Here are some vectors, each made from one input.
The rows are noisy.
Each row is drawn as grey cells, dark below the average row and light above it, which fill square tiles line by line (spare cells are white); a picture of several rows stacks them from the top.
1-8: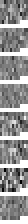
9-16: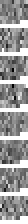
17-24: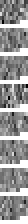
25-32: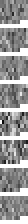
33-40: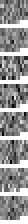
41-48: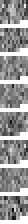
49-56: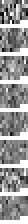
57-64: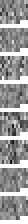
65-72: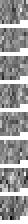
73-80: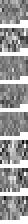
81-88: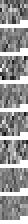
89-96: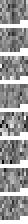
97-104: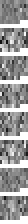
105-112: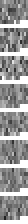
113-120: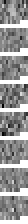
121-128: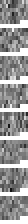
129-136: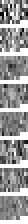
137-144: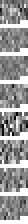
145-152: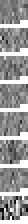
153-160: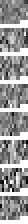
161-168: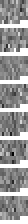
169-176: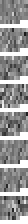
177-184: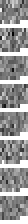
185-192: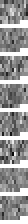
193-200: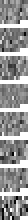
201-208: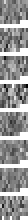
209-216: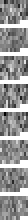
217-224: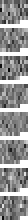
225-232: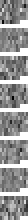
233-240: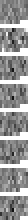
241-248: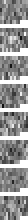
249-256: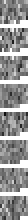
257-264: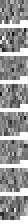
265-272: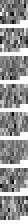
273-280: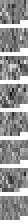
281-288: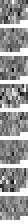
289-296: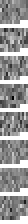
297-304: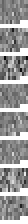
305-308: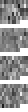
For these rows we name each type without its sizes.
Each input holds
a list of items, each either a label and a true/false value, or a point on a line.
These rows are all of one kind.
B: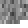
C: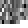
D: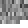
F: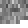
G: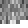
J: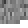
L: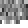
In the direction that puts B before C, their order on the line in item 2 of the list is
J, B, D, C, L, F, G.
